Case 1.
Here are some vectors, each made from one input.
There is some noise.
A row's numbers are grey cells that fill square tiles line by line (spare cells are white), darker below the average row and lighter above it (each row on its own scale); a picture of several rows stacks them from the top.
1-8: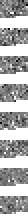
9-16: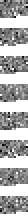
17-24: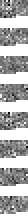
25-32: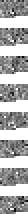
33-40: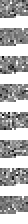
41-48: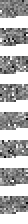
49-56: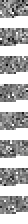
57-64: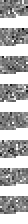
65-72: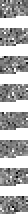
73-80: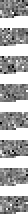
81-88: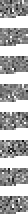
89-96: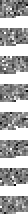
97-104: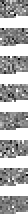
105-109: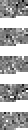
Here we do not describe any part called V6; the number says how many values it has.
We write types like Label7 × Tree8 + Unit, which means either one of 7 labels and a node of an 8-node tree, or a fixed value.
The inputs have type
Bool × (Line9 + V6).
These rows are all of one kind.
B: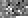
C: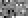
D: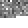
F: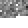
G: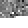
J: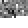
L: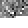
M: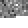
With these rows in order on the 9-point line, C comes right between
F and J.
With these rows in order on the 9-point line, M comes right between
F and G.
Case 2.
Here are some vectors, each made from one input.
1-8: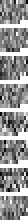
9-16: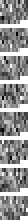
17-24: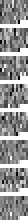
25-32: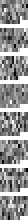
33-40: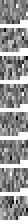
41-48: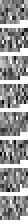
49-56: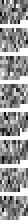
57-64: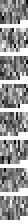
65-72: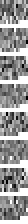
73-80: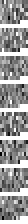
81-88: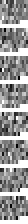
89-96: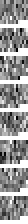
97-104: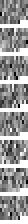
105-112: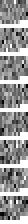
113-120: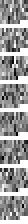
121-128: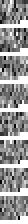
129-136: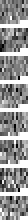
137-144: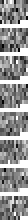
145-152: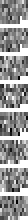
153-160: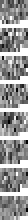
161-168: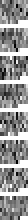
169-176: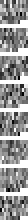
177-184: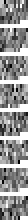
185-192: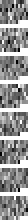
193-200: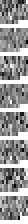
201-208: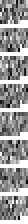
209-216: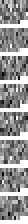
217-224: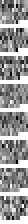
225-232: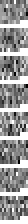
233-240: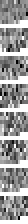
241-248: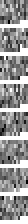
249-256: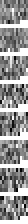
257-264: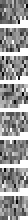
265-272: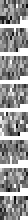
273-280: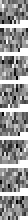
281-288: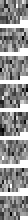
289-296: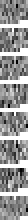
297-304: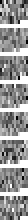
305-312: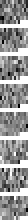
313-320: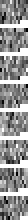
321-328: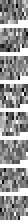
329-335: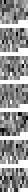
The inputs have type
Bool × Circle9 + Tree8 + Unit.
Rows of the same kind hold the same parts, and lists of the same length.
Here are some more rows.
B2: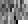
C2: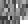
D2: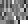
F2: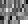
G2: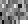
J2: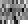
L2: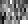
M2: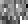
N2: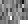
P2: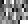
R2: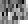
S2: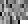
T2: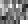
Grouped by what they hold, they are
B2, J2, N2, R2
C2, D2, F2, L2, M2, P2, S2, T2
G2

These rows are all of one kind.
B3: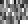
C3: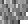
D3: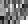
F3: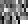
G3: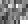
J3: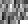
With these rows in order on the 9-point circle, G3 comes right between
C3 and F3.
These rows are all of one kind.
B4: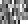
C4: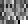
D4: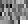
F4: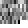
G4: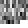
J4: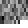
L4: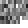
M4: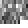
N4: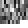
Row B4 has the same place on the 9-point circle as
C4, D4 and F4.
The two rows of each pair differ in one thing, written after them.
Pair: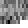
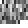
the place on the 9-point circle
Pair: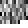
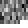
the place on the 9-point circle
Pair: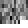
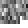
the true/false value
